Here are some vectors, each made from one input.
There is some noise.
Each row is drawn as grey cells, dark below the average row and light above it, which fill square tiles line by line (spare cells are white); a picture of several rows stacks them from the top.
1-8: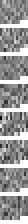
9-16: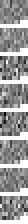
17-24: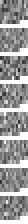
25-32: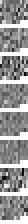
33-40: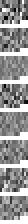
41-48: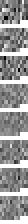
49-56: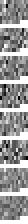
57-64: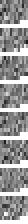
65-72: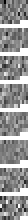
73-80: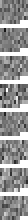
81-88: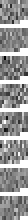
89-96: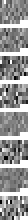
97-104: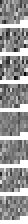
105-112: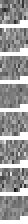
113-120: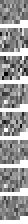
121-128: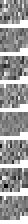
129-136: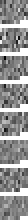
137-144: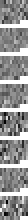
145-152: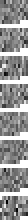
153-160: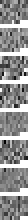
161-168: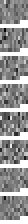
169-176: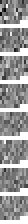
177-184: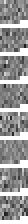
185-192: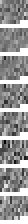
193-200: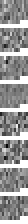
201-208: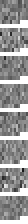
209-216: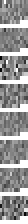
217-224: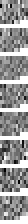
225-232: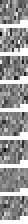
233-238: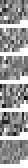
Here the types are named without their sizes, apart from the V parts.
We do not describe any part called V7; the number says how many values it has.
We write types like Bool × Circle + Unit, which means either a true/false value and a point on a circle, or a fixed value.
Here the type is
Line × Tree + V7.
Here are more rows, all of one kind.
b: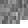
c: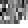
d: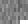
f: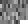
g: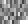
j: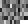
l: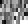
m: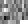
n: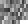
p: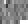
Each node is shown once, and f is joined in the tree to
l and p.
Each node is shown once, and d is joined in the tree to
j and n.
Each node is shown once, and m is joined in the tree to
g.
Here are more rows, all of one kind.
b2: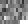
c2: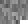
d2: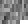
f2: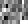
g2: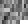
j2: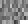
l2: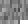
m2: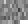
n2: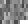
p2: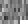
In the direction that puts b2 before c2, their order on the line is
p2, d2, m2, f2, g2, l2, b2, c2, n2, j2.
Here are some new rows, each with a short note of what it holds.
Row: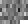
a point on a line and a node of a tree
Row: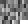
a point on a line and a node of a tree
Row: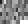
a point on a line and a node of a tree
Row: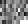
a value of V7
